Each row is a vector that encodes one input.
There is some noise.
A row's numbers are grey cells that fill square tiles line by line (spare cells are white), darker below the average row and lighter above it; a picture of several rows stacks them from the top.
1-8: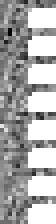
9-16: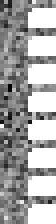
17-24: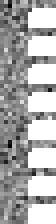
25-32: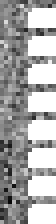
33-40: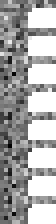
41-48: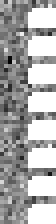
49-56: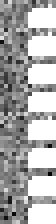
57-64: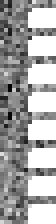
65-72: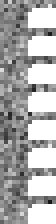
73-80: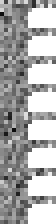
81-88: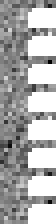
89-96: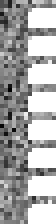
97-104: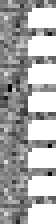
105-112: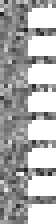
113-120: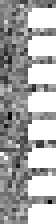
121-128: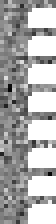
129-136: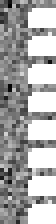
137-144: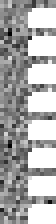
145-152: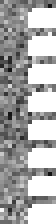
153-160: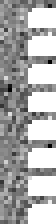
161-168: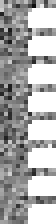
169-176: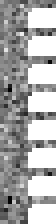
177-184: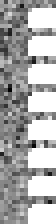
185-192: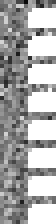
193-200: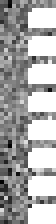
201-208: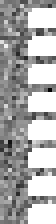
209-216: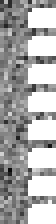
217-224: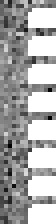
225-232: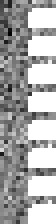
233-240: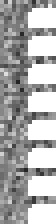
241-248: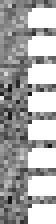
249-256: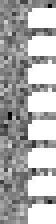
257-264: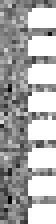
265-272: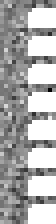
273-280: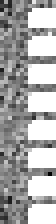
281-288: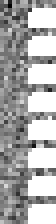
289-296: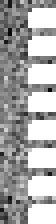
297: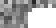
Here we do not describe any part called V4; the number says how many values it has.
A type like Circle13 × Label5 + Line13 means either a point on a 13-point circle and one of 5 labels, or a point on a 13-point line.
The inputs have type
Bool × V4 + Circle11.
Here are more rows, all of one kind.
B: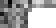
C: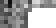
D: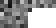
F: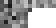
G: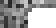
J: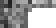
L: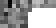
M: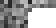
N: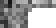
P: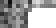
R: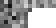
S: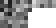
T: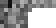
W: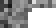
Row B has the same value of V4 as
C, L, P and S.
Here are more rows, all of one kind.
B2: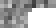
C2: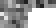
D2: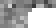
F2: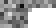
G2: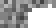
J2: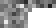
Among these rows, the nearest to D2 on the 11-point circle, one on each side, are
B2 and J2.
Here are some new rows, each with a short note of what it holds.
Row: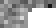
a point on an 11-point circle
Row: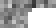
a point on an 11-point circle
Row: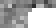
a point on an 11-point circle
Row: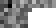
a true/false value and a value of V4
